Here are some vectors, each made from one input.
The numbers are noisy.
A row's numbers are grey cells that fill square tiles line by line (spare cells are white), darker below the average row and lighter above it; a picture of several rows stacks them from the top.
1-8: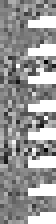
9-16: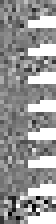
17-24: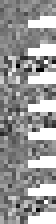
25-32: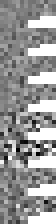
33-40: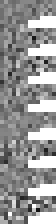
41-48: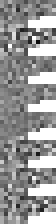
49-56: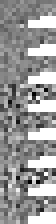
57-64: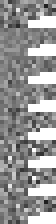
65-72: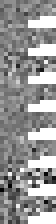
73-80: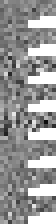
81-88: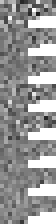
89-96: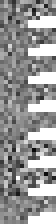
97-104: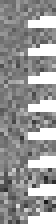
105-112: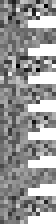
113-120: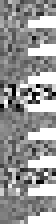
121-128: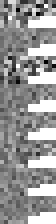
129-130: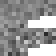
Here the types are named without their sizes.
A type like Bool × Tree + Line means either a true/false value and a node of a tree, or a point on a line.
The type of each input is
List(Bool × Line).
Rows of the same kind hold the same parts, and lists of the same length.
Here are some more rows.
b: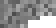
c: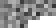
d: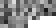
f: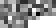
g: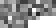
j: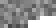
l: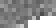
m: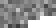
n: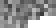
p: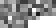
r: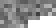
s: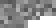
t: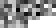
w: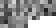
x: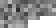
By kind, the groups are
b, l, r, t, x
c, n, s
d, w
f, g, j, m, p

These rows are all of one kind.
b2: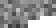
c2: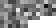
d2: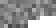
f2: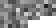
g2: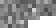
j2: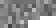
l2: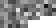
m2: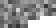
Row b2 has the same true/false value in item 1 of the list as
d2 and m2.
